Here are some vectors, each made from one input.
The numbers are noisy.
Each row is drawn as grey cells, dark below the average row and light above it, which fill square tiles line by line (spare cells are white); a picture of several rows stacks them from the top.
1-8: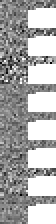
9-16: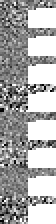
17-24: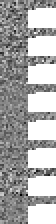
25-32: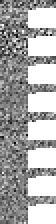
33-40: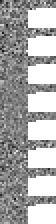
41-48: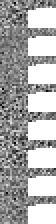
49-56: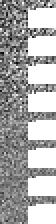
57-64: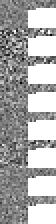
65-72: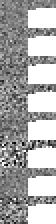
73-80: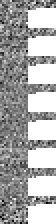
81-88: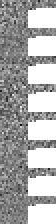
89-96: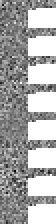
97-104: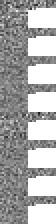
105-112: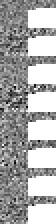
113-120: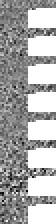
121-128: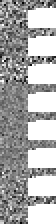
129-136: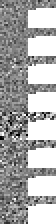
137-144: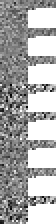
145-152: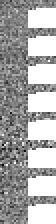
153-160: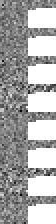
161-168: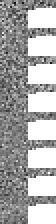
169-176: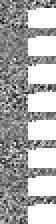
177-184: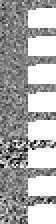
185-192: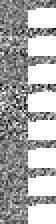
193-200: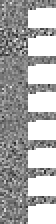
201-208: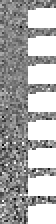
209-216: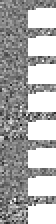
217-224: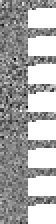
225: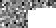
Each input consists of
either a point on each of three 6-point lines, or a point on a 10-point line.
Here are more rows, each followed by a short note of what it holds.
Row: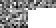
a point on each of three 6-point lines
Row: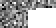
a point on a 10-point line
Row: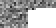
a point on a 10-point line
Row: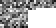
a point on each of three 6-point lines
